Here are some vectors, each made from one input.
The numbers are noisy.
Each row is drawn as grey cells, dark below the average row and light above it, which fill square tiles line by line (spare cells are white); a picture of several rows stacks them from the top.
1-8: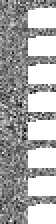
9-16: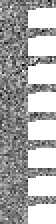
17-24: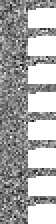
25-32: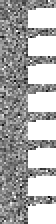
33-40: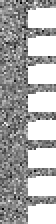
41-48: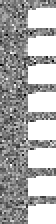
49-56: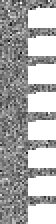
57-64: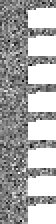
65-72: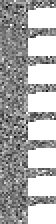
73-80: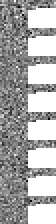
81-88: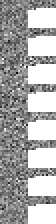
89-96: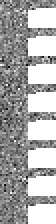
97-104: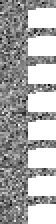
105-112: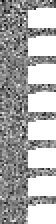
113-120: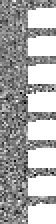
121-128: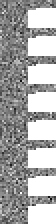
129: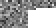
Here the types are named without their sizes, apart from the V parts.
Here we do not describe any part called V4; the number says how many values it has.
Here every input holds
a value of V4, together with either a point on a circle, or a point on a line.
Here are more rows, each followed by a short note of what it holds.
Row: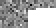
a point on a line and a value of V4
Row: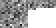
a point on a circle and a value of V4
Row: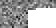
a point on a line and a value of V4
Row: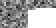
a point on a circle and a value of V4
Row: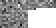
a point on a line and a value of V4
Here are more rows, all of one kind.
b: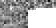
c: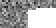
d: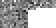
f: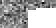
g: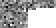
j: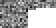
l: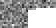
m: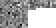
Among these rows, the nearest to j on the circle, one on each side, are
c and l.
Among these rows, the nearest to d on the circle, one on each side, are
g and m.
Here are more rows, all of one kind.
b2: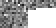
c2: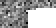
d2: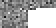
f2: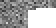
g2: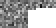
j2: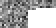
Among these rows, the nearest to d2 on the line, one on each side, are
f2 and j2.
